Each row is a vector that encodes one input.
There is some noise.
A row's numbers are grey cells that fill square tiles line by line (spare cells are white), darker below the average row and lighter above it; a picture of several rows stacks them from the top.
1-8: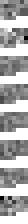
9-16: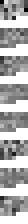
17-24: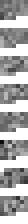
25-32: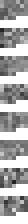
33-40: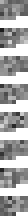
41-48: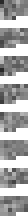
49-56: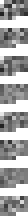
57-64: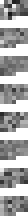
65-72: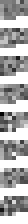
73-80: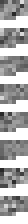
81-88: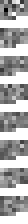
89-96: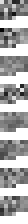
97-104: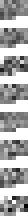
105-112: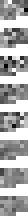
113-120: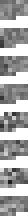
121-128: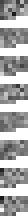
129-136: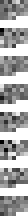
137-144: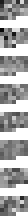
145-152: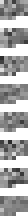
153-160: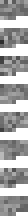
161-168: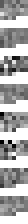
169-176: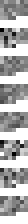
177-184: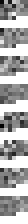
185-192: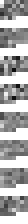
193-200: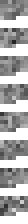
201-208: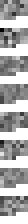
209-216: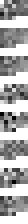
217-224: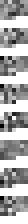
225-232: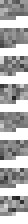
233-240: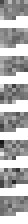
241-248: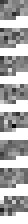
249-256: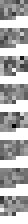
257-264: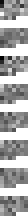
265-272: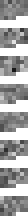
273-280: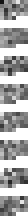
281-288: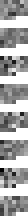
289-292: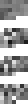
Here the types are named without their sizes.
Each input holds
either a point on a circle, or a fixed value.
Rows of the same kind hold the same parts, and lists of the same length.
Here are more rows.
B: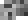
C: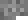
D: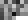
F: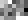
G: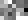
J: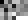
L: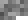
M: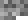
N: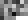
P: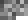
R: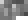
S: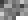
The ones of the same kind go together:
B, C, D, J, L, M, N, P, R, S
F, G

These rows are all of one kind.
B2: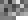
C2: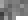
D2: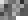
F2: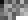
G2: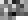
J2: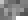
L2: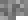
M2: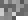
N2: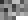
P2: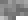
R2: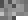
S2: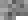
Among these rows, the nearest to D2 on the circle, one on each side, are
F2 and J2.
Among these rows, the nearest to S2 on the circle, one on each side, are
G2 and M2.
